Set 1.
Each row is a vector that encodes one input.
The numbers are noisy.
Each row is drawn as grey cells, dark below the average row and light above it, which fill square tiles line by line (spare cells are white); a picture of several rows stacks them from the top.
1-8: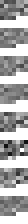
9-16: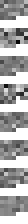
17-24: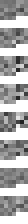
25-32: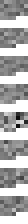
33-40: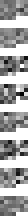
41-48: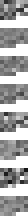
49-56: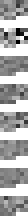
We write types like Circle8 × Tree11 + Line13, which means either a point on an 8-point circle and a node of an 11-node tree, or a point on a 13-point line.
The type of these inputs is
Bool × Circle6 + Unit.
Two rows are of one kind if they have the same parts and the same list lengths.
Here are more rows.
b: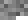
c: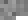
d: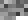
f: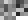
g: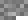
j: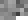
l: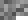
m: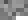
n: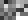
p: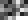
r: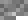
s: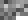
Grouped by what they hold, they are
b, c, d, f, g, j, l, m, n, r, s
p

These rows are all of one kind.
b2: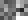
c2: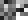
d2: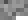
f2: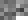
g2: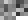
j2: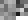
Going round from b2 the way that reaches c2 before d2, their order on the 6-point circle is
b2, f2, c2, j2, d2, g2.
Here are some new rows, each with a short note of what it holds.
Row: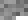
a point on a 6-point circle and a true/false value
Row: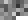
a point on a 6-point circle and a true/false value
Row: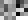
a point on a 6-point circle and a true/false value
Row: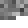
a point on a 6-point circle and a true/false value
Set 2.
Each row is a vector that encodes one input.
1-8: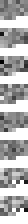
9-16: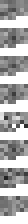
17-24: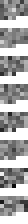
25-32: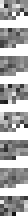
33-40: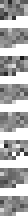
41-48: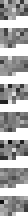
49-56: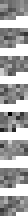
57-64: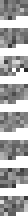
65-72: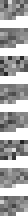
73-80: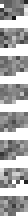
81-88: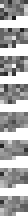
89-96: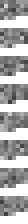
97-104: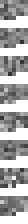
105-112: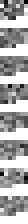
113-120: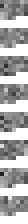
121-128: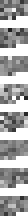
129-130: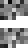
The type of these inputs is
List2(Line13).
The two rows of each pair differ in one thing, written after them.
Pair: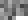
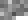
the place on the 13-point line in item 2 of the list
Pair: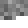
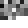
the place on the 13-point line in item 1 of the list
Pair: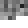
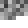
the place on the 13-point line in item 2 of the list
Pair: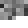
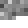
the place on the 13-point line in item 2 of the list
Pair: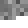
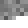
the place on the 13-point line in item 2 of the list
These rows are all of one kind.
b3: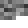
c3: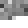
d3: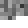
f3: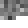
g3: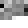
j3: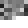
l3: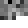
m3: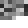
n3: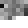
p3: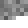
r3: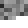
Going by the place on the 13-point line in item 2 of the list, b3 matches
l3 and m3.
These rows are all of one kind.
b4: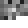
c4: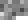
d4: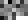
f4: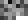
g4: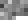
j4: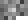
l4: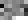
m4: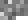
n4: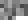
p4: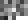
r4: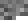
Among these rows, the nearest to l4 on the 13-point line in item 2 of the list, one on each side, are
b4 and r4.
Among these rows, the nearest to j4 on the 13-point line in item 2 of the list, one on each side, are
b4 and m4.
